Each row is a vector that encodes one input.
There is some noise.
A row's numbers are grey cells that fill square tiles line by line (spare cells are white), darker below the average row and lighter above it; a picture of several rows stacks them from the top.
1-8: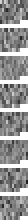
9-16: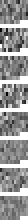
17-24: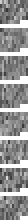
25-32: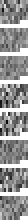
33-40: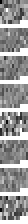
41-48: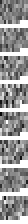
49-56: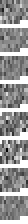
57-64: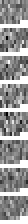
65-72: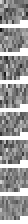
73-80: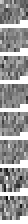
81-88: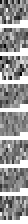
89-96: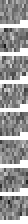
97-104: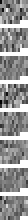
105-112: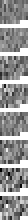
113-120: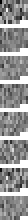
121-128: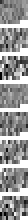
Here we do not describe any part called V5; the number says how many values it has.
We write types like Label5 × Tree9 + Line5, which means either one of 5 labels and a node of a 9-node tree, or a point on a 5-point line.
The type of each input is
(Bool × Bool × Bool + V5) × Line6 + Line3 × Line3.
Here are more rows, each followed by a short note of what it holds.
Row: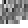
a point on a 6-point line and a value of V5
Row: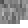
a point on a 6-point line and three true/false values
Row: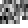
a point on each of two 3-point lines
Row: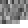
a point on each of two 3-point lines
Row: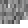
a point on a 6-point line and a value of V5
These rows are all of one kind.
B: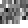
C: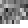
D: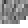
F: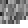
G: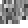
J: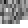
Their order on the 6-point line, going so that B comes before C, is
G, D, J, F, B, C.
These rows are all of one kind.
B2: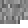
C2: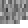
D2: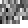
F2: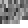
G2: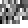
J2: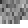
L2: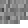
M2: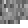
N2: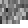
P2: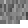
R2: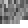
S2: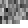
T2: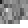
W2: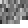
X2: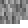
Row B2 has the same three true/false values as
D2, G2, N2 and W2.
